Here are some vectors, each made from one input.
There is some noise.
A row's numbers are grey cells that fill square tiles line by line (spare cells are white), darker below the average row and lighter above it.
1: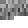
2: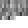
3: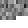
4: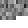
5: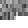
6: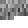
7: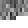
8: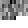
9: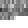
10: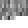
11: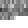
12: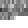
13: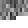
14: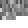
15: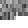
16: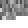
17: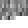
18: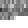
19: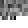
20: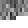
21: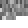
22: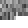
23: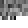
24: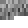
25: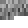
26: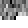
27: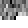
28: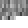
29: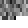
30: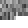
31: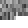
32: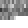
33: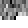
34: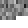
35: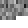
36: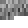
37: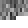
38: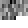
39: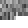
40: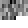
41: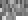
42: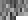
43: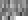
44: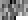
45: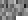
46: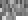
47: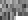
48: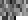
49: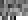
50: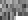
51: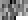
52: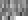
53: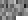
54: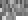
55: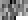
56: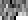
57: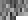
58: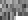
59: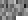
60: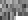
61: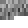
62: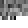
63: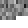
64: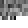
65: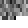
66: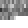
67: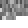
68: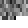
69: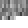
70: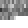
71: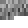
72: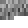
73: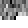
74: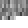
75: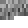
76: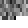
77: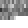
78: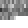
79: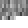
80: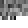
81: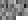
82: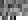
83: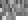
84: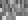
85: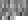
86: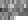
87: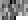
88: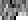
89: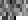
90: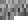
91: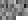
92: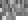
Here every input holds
either a point on a 6-point circle, or one of 5 labels.
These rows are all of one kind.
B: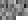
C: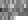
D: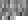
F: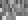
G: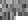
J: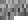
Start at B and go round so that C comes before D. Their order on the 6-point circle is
B, G, J, C, D, F.
